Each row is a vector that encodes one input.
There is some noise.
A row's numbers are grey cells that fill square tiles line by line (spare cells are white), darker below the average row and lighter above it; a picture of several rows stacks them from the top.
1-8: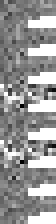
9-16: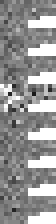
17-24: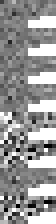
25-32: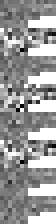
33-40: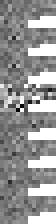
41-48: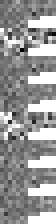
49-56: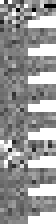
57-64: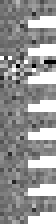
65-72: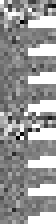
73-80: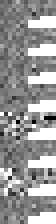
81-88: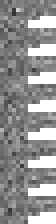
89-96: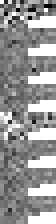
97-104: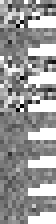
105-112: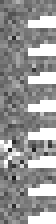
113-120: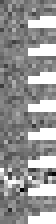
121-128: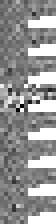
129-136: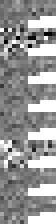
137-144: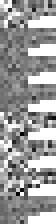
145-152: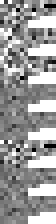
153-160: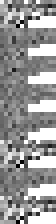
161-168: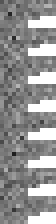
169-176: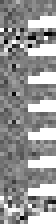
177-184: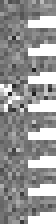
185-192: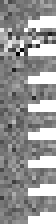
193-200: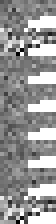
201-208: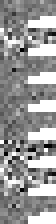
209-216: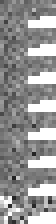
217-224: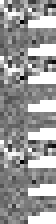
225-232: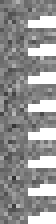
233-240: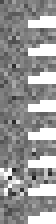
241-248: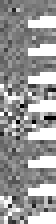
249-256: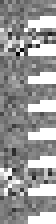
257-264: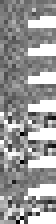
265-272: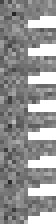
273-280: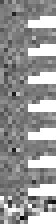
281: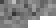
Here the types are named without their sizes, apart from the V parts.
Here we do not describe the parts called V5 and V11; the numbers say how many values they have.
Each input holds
either a label, a true/false value and a value of V11, or a value of V5.
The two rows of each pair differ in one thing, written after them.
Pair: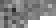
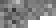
the true/false value
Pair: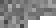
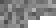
the true/false value
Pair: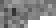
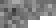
the true/false value
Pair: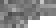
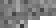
the label
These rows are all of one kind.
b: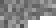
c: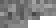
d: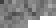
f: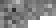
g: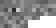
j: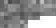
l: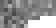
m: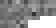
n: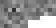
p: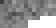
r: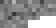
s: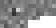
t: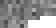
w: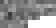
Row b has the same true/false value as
j, l, s and t.
